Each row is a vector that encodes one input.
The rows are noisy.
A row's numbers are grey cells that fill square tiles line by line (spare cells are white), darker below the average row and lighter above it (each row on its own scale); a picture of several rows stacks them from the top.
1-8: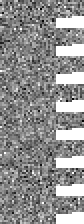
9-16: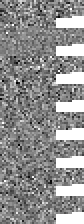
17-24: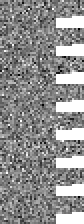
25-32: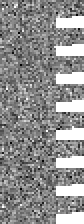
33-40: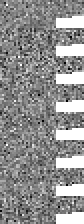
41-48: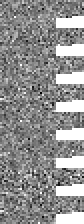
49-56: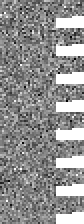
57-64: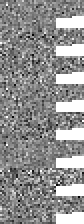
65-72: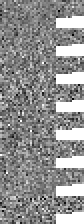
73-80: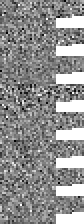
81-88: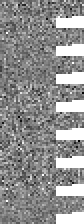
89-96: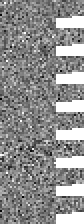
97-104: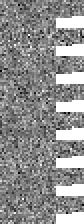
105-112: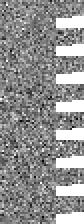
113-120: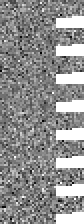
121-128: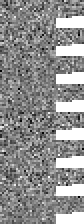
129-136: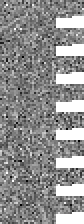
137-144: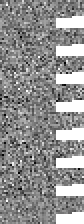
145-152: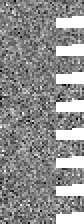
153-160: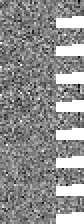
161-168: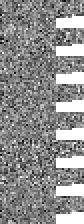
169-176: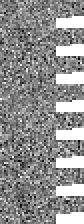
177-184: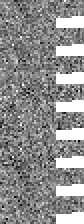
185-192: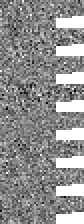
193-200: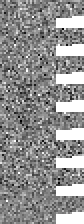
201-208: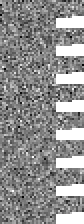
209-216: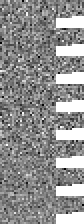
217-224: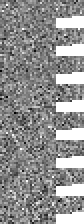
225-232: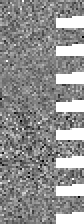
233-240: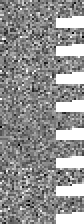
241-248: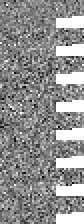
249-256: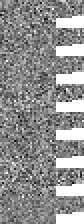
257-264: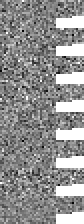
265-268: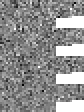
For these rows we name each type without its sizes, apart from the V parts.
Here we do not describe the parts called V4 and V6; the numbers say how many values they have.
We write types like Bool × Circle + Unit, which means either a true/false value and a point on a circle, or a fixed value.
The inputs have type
(Circle + Line × V4) × V6.
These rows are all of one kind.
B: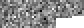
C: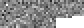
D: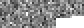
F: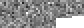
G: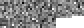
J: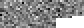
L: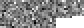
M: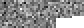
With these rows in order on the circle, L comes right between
G and M.
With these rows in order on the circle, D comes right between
B and F.
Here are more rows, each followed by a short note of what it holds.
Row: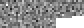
a point on a line, a value of V4 and a value of V6
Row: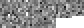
a point on a circle and a value of V6
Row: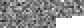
a point on a circle and a value of V6
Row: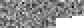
a point on a circle and a value of V6
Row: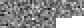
a point on a circle and a value of V6
